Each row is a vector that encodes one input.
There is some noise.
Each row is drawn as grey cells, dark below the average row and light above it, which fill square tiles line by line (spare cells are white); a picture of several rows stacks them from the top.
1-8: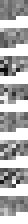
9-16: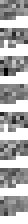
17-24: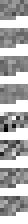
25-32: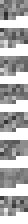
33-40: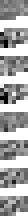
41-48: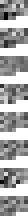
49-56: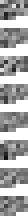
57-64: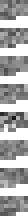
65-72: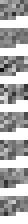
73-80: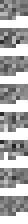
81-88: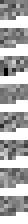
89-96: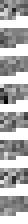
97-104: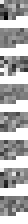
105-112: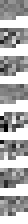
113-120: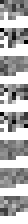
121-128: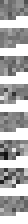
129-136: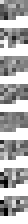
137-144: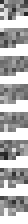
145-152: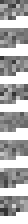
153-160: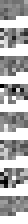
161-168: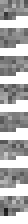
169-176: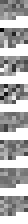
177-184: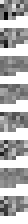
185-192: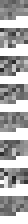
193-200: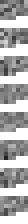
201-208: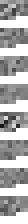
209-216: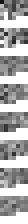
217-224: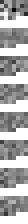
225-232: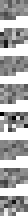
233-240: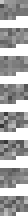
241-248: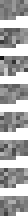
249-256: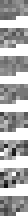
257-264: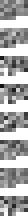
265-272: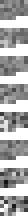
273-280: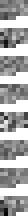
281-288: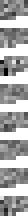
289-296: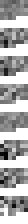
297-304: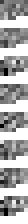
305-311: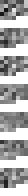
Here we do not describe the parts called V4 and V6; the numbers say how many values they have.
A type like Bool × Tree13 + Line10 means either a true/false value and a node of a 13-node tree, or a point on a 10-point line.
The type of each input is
Bool × Circle8 × V4 + V6.
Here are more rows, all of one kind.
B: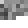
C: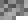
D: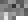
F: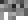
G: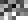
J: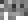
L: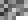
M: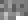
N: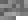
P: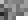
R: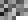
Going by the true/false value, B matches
G, P and R.
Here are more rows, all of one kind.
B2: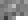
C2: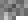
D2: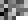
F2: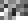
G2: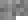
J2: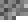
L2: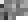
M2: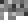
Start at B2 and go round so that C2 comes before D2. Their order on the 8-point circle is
B2, L2, F2, C2, M2, G2, D2, J2.
